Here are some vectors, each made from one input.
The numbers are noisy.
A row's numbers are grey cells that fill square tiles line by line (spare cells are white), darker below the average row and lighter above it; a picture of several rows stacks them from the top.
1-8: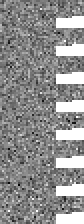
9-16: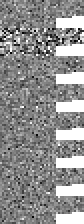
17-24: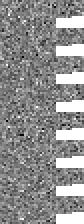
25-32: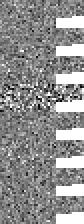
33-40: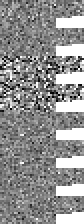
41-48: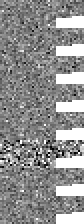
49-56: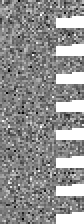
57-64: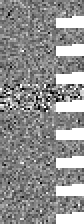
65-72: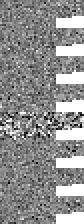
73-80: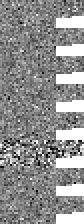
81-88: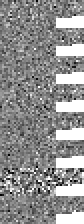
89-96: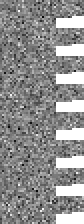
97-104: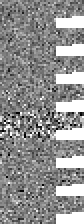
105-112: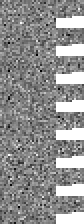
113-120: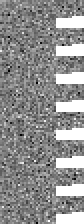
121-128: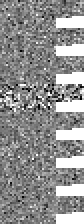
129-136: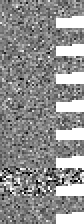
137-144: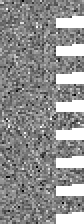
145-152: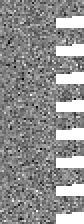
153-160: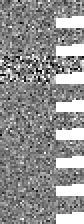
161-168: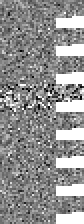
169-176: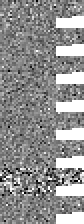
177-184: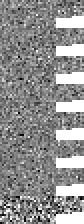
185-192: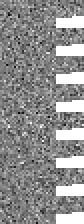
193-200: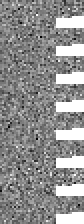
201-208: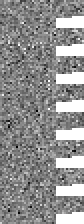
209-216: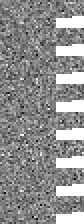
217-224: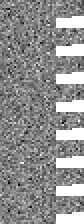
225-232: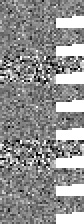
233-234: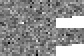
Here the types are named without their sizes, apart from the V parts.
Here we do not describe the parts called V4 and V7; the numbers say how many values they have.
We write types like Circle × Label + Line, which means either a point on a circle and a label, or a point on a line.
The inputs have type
(Bool × Bool × Bool × Bool + V4) × (Tree + V7) + Circle.
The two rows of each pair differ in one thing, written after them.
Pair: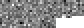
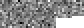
the value of V7
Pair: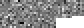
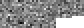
the value of V4
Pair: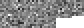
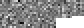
the value of V4
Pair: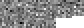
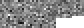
the value of V7
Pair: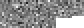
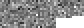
the value of V7
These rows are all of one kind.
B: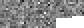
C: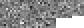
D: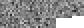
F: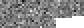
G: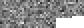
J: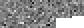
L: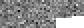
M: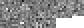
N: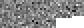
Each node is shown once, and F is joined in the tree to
M.
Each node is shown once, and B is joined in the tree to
C and G.
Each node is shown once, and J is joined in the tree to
L.
